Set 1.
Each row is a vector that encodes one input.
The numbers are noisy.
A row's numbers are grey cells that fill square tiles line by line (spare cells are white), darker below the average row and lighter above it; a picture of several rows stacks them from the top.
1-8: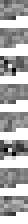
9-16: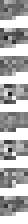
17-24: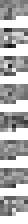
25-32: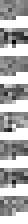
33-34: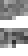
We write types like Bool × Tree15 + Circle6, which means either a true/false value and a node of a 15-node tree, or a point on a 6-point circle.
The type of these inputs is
Line6.
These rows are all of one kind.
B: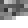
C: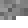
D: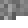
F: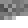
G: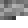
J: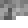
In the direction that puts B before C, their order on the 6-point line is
F, B, J, C, D, G.
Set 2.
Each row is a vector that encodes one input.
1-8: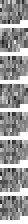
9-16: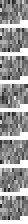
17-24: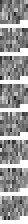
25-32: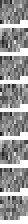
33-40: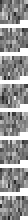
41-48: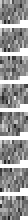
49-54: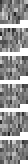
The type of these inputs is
Bool × Bool × Bool.
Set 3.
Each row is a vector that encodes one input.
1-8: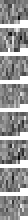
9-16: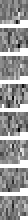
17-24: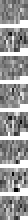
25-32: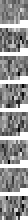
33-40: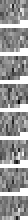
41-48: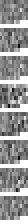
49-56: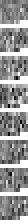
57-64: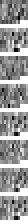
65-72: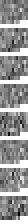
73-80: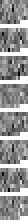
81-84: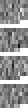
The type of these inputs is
Line6 × Line8.
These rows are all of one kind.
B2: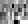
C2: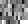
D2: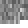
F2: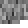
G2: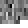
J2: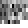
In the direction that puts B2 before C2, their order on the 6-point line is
J2, B2, G2, D2, F2, C2.
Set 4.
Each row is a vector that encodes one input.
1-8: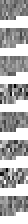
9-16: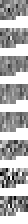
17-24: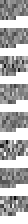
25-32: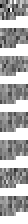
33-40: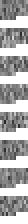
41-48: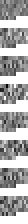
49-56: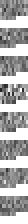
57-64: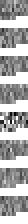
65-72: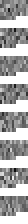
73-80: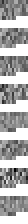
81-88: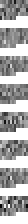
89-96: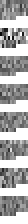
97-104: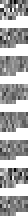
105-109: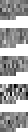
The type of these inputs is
Label9.
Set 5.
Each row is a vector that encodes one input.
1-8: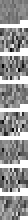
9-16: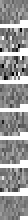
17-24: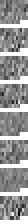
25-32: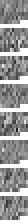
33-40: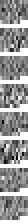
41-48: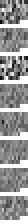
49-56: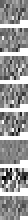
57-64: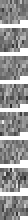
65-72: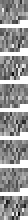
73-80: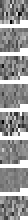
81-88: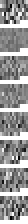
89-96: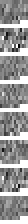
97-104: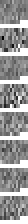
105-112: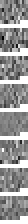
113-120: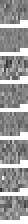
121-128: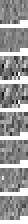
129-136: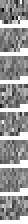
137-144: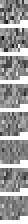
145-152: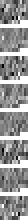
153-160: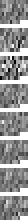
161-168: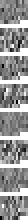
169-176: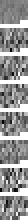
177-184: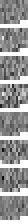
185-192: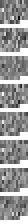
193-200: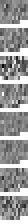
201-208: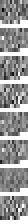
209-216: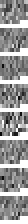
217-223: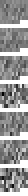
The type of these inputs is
Label12.
